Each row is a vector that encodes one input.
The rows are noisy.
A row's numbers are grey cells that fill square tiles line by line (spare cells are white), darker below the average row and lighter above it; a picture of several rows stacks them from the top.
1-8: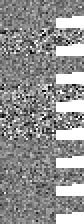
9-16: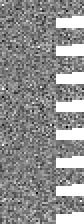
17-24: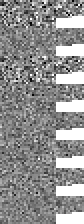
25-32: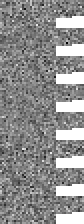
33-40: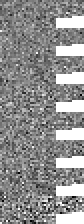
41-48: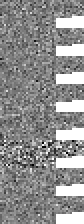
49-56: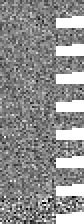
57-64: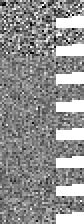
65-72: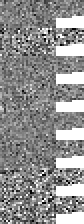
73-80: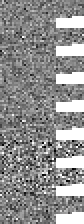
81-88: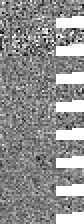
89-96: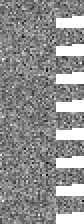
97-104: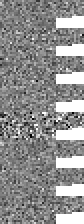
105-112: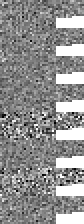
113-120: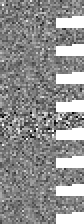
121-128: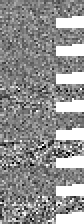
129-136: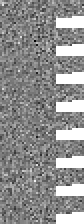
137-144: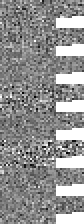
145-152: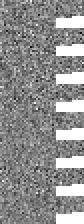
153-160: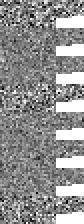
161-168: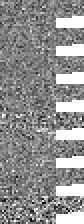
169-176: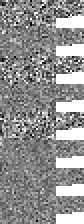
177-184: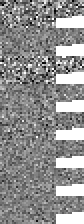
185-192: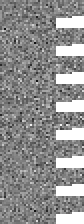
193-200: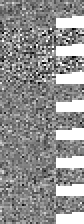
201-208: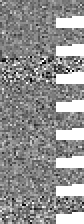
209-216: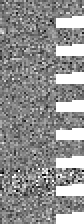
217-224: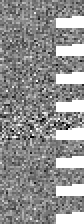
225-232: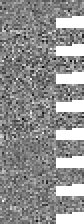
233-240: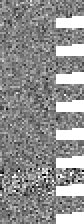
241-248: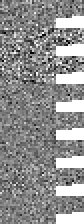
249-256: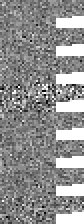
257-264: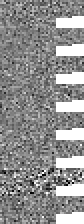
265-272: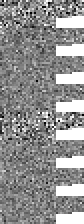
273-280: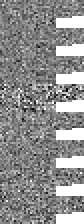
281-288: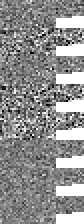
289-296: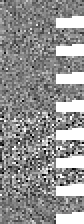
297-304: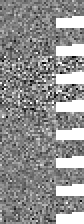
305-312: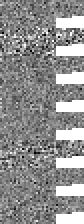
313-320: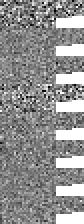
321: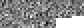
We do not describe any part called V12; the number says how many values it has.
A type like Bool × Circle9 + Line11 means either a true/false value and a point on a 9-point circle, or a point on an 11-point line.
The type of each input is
(Bool × Bool × Bool + V12) × Line15 + Line9.
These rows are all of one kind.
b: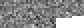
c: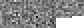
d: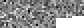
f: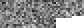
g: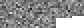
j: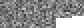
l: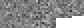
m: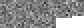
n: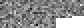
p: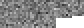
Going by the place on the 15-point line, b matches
c, g, j and m.
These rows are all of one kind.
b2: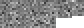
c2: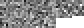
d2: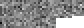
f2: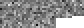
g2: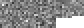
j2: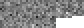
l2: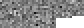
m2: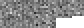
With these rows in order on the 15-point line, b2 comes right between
f2 and g2.
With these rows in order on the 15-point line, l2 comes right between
f2 and j2.
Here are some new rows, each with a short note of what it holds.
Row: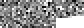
a point on a 9-point line
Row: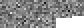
a point on a 15-point line and three true/false values
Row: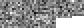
a point on a 15-point line and three true/false values
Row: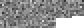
a point on a 15-point line and a value of V12
